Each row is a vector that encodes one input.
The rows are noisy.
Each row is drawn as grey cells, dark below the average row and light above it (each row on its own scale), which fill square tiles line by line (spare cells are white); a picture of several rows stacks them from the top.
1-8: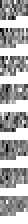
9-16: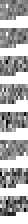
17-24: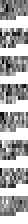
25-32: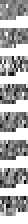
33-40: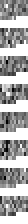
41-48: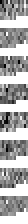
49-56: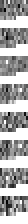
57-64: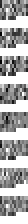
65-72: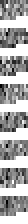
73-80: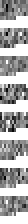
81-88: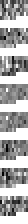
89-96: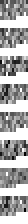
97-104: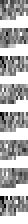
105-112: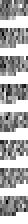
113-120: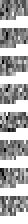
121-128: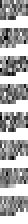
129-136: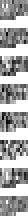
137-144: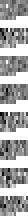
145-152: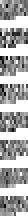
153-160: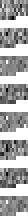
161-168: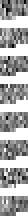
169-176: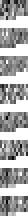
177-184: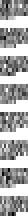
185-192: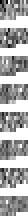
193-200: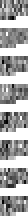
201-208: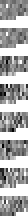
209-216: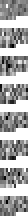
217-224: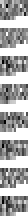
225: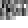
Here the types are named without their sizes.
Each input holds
a true/false value, together with either a point on a circle, or a point on a line.
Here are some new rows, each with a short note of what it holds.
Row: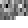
a point on a line and a true/false value
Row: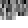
a point on a line and a true/false value
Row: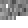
a point on a circle and a true/false value
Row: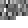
a point on a line and a true/false value
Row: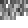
a point on a circle and a true/false value
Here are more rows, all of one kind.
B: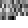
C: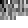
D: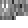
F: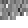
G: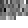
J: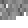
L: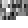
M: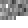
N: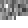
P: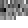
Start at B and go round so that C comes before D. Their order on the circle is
B, C, G, P, L, N, M, D, J, F.
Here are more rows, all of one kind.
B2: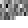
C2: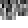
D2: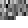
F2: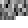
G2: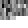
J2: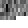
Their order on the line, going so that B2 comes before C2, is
B2, F2, J2, D2, G2, C2.
